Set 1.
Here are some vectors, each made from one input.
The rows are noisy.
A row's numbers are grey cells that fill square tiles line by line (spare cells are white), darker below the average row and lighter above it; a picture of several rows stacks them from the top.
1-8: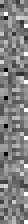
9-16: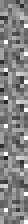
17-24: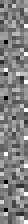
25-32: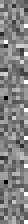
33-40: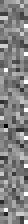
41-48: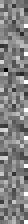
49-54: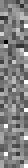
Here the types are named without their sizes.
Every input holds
three true/false values.
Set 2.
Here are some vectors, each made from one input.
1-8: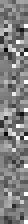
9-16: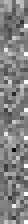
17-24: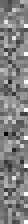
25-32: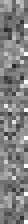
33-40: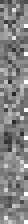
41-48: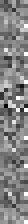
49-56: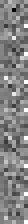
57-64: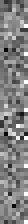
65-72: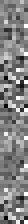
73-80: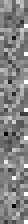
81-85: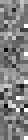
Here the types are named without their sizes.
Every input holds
either a fixed value, or four true/false values.
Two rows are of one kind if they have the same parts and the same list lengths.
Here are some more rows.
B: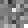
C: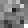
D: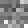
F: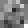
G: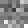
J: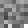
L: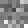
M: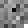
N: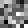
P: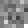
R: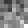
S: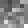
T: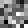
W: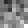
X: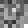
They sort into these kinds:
B, C, D, F, G, J, L, M, P, R, S, W, X
N, T

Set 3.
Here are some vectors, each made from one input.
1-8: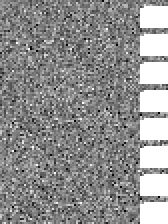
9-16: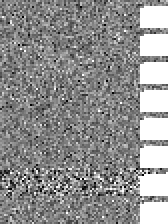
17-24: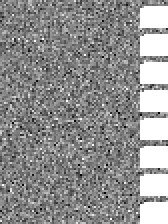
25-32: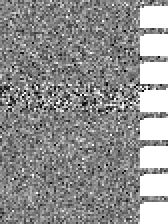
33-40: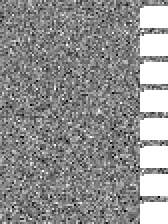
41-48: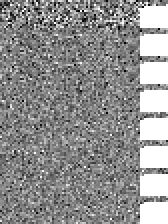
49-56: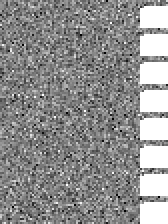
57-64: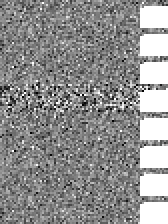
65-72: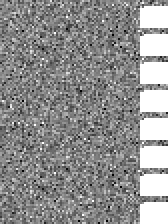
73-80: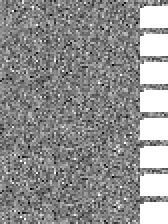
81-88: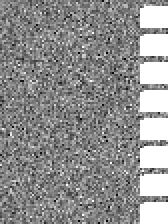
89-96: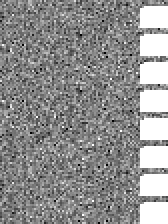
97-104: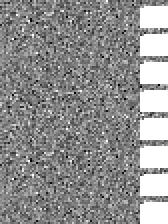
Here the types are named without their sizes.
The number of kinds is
2.
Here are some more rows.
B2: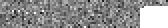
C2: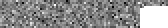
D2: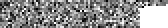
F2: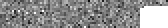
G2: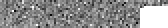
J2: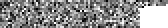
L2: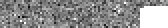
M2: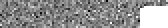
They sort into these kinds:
B2, C2, F2, G2, L2, M2
D2, J2

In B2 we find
a point on a circle.
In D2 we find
a fixed value.
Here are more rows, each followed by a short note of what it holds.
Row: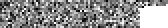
a fixed value
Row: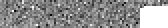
a point on a circle
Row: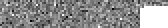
a point on a circle
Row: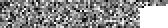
a fixed value
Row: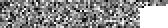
a fixed value
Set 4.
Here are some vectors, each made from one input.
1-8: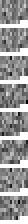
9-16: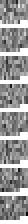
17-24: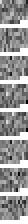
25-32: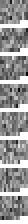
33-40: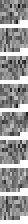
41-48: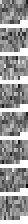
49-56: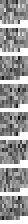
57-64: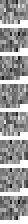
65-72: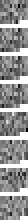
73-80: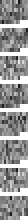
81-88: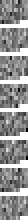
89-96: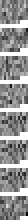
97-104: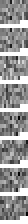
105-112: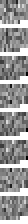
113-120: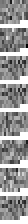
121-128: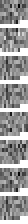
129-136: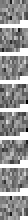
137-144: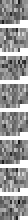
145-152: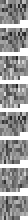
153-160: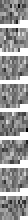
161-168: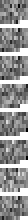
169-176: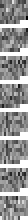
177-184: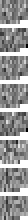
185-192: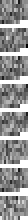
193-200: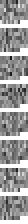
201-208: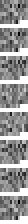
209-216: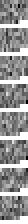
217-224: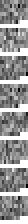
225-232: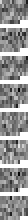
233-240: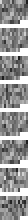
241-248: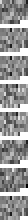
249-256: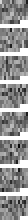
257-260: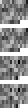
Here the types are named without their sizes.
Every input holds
a point on a circle.
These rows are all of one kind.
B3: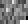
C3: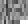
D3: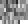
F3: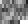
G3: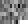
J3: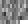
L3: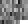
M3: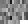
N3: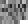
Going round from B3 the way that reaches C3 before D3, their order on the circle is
B3, L3, G3, N3, F3, C3, D3, J3, M3.
